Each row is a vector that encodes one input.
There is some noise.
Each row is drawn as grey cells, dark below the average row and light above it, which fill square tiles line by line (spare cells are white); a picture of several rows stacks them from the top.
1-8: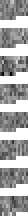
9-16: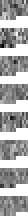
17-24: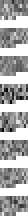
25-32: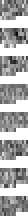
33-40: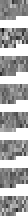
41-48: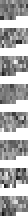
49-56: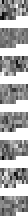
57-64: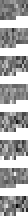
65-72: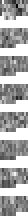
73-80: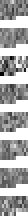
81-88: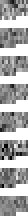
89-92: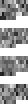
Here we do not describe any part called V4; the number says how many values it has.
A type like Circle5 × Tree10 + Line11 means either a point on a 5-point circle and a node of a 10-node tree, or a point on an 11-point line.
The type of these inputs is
(Bool × Line5 + V4) × Line5.
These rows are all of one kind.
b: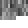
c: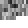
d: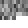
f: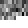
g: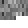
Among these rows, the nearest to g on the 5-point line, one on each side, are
b and d.
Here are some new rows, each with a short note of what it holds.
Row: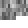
a point on each of two 5-point lines and a true/false value
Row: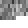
a point on a 5-point line and a value of V4
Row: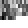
a point on each of two 5-point lines and a true/false value
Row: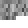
a point on each of two 5-point lines and a true/false value
